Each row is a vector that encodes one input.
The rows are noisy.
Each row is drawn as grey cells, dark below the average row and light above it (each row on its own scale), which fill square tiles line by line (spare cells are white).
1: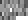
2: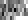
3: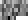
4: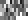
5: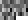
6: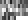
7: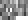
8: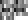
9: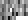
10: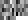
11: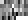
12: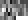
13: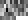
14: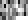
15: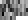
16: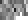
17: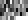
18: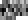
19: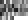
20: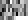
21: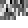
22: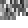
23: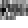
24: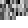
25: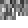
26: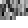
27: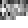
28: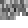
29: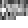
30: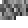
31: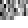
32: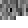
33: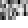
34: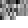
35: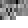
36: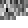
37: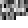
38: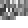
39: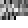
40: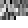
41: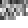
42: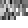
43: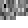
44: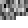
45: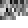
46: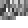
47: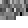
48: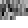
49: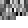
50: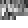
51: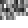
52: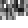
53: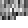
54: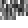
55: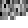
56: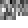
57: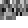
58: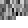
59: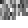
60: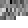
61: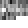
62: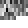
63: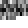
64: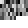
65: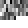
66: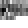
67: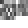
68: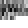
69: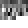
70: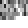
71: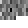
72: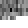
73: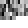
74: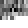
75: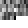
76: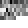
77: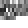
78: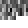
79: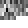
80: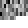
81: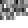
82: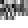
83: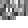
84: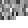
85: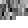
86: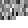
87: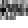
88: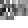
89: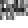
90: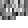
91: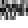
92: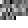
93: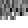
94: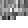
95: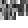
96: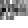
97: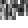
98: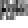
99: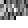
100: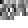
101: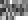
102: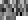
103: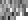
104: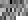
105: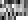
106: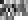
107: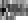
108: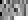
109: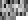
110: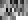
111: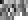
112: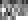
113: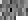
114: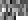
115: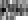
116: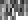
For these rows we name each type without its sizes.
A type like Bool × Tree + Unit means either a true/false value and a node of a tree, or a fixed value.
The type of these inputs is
Bool × Bool × Bool.
